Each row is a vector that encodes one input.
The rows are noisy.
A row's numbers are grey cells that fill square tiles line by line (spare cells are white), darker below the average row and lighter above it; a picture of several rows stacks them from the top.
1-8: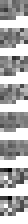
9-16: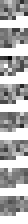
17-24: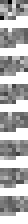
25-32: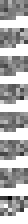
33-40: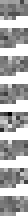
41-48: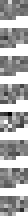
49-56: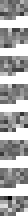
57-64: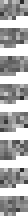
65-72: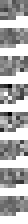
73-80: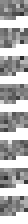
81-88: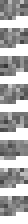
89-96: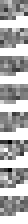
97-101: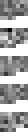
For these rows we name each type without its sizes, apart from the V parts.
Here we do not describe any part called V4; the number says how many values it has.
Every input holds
a point on a line, together with a list of items, each a true/false value and a value of V4.
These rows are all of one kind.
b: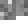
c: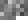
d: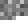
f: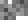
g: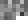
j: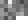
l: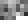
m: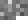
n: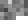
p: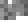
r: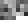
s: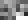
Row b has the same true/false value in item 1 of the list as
d and n.
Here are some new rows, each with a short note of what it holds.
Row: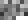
a point on a line, together with a list of one item
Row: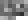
a point on a line, together with a list of one item
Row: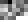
a point on a line, together with the empty list
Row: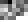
a point on a line, together with the empty list
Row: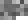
a point on a line, together with a list of one item
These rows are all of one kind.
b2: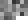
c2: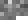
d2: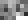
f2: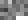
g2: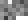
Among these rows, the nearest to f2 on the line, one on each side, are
d2 and g2.
